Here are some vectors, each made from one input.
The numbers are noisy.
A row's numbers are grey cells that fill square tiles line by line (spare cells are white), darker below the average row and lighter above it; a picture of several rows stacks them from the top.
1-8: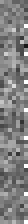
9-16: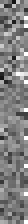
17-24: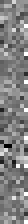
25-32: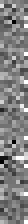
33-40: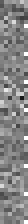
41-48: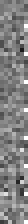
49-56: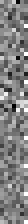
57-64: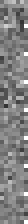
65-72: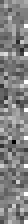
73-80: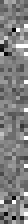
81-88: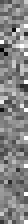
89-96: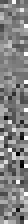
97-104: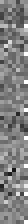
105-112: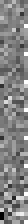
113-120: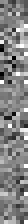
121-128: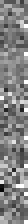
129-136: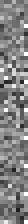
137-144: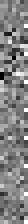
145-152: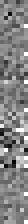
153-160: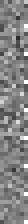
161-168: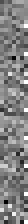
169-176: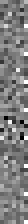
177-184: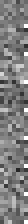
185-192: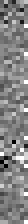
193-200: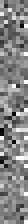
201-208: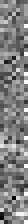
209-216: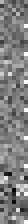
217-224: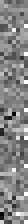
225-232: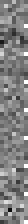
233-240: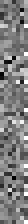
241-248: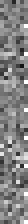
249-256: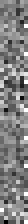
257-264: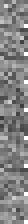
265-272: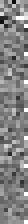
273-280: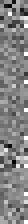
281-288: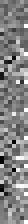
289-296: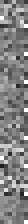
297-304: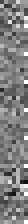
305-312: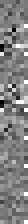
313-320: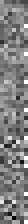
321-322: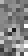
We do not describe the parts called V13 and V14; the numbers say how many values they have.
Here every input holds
either one of 6 labels, or a point on an 8-point line, a value of V13 and a value of V14.
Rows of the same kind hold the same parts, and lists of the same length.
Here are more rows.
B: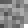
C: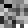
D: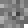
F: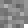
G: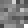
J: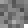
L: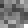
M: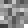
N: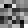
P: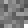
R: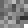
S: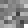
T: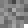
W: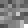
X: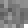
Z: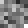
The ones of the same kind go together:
B, D, F, G, J, L, M, P, R, S, T, W, X, Z
C, N

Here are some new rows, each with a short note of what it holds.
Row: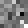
a point on an 8-point line, a value of V13 and a value of V14
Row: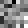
one of 6 labels
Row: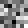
one of 6 labels
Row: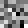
one of 6 labels
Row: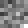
a point on an 8-point line, a value of V13 and a value of V14
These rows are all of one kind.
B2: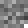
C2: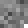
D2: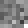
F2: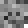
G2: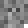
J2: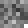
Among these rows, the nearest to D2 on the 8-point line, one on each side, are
B2 and C2.
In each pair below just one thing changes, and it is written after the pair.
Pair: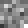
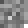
the value of V14
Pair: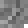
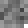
the value of V14
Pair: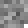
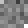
the place on the 8-point line
